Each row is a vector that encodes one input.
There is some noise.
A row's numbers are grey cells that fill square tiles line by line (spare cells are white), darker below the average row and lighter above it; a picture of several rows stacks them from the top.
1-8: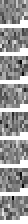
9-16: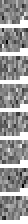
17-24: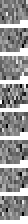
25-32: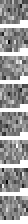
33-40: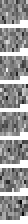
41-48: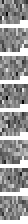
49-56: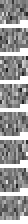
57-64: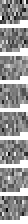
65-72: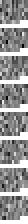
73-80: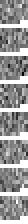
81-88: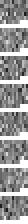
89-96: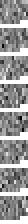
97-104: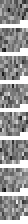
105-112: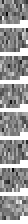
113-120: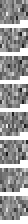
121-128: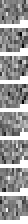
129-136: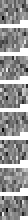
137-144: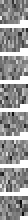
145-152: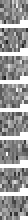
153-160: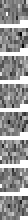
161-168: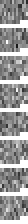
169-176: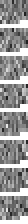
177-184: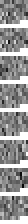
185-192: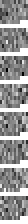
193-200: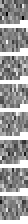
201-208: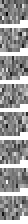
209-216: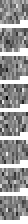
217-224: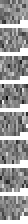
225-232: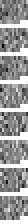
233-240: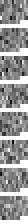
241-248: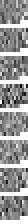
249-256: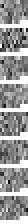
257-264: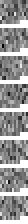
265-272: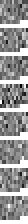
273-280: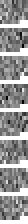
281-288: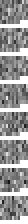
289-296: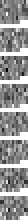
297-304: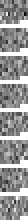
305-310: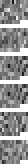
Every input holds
a list of up to three points on a 13-point line.
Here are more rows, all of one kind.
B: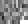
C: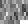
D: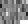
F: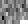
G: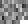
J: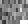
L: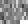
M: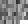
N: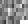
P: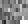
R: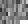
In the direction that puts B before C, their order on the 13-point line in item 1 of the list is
M, R, J, P, N, B, G, F, D, C, L.
